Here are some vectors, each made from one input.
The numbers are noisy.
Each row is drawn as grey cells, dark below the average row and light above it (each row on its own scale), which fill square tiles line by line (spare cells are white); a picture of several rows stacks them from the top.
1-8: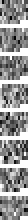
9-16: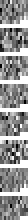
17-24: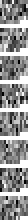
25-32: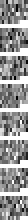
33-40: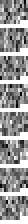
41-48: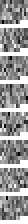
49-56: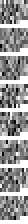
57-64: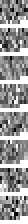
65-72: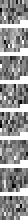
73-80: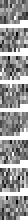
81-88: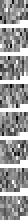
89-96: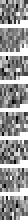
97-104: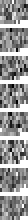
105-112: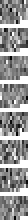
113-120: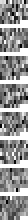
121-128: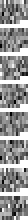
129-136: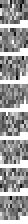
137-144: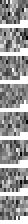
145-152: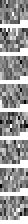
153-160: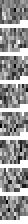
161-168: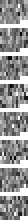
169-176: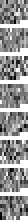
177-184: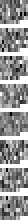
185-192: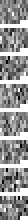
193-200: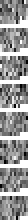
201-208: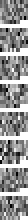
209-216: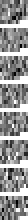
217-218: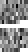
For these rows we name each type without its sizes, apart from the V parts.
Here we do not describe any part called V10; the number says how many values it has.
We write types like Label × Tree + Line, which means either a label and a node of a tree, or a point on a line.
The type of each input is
Label + (Line + V10) × Tree.
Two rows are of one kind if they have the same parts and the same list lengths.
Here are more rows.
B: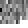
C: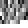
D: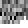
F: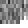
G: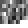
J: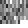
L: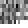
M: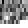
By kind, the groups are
B, D, F, G, M
C, J
L

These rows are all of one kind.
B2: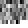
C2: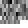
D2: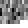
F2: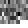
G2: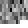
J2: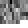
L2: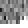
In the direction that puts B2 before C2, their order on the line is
L2, B2, G2, C2, J2, F2, D2.
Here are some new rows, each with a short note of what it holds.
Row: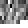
a node of a tree and a value of V10
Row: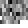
a point on a line and a node of a tree
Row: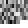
a label
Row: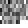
a point on a line and a node of a tree
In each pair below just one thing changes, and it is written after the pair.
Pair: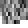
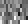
the value of V10
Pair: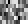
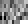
the node of the tree
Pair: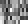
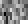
the value of V10
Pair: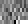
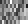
the node of the tree
